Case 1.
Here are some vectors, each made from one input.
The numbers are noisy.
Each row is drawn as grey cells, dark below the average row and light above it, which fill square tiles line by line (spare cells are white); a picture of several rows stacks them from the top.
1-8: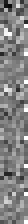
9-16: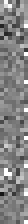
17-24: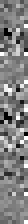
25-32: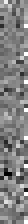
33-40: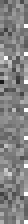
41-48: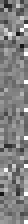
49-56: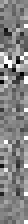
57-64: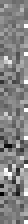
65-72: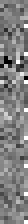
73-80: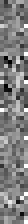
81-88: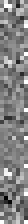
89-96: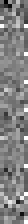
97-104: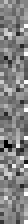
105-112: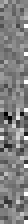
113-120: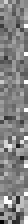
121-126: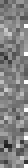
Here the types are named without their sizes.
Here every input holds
a point on a line.
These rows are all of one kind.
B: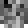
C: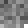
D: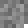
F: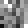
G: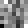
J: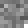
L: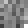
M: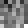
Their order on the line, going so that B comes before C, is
B, C, J, M, D, F, L, G.
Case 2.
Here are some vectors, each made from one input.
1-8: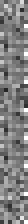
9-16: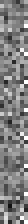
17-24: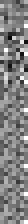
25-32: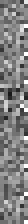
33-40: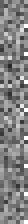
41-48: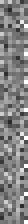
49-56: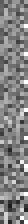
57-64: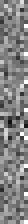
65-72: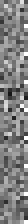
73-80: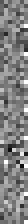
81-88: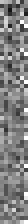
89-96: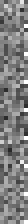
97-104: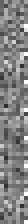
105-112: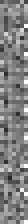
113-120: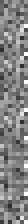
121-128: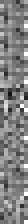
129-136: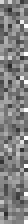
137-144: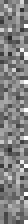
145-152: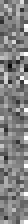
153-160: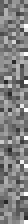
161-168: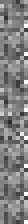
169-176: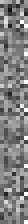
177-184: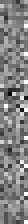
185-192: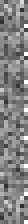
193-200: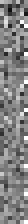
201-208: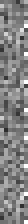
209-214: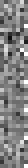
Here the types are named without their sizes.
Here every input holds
a point on a line.
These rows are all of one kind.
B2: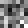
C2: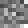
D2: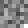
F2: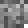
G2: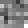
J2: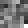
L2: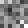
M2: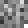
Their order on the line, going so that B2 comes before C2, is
B2, L2, J2, D2, C2, G2, F2, M2.
